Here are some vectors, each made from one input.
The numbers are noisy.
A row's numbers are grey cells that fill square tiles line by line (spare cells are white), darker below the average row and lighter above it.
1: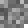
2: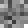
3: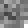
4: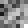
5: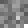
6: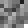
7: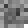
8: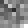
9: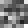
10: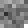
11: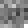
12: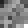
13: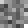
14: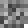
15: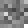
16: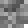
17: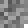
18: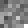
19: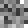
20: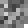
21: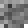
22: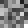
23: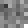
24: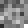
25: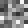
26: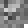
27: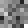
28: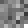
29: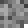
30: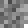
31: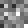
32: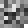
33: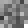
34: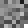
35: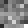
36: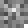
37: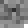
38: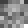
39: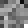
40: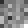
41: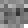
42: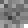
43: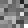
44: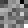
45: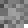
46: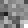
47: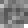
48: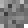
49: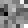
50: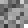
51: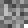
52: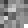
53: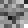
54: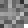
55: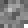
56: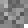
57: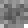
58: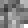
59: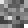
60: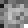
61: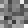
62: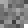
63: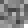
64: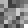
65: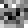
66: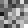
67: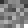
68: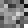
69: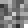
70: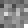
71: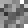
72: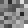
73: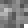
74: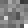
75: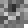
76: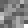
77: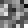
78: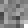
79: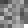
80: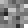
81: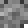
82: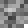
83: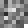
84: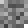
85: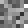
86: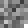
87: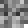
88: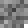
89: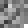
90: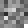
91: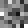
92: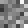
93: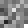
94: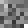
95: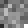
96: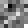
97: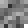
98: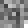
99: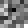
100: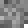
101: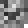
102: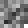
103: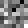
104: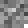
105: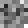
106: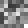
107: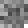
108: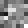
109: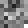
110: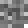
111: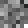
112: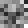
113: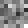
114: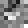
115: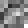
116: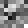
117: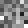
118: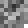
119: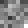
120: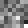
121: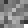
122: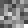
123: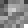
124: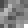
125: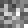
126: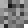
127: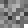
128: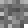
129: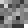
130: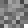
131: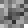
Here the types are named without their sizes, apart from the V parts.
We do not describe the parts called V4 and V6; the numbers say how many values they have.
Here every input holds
either a value of V4 and a value of V6, or a list of points on a line.
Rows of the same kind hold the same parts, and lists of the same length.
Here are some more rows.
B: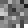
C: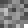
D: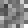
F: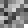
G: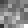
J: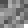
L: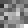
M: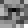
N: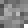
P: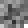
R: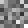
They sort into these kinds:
B
C, F, G, J, L, N
D, M
P, R

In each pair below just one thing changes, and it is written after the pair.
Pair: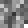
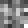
the value of V4
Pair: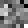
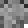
the value of V6
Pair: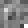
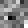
the value of V4
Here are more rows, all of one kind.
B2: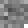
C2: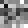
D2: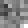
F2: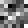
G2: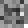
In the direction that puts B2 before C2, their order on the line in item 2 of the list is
D2, G2, B2, F2, C2.
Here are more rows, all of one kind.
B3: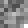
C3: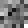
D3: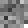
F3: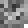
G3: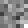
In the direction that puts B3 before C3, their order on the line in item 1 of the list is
G3, F3, B3, D3, C3.
